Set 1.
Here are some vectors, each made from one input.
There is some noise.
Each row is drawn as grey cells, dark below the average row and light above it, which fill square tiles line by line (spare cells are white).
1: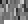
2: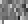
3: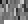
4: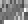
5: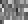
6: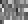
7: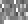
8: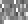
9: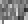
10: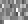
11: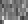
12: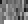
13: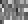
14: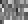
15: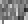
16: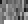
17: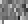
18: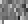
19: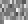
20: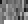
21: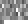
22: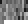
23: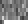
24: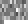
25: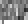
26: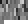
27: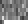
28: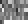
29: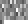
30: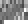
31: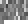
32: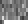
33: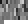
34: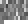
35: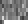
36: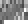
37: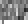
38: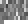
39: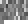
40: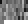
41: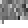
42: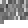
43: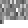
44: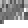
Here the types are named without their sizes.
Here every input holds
either a point on a line, or three true/false values.
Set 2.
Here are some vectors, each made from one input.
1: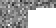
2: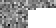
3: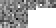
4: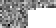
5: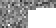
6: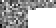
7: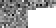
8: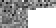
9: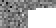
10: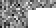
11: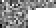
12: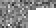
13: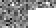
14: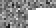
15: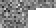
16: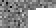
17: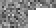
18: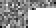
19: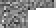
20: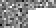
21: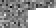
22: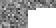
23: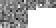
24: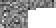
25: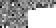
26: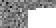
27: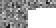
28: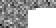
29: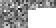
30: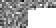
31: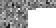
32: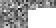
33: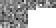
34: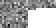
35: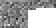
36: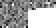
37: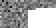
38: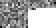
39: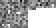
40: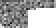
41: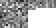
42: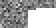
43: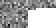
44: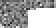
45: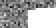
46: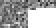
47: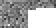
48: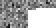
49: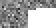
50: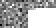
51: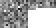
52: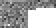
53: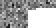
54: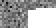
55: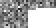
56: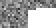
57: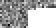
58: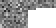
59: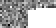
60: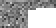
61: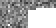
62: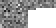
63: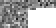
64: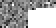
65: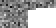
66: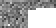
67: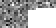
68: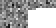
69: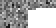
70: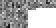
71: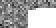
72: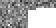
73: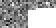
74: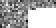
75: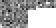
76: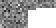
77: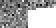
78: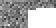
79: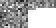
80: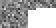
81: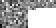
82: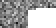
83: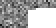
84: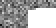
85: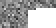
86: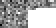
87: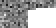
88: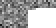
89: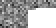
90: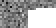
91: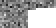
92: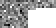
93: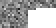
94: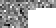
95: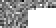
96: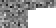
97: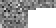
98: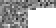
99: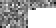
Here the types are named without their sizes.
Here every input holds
a point on each of two circles.
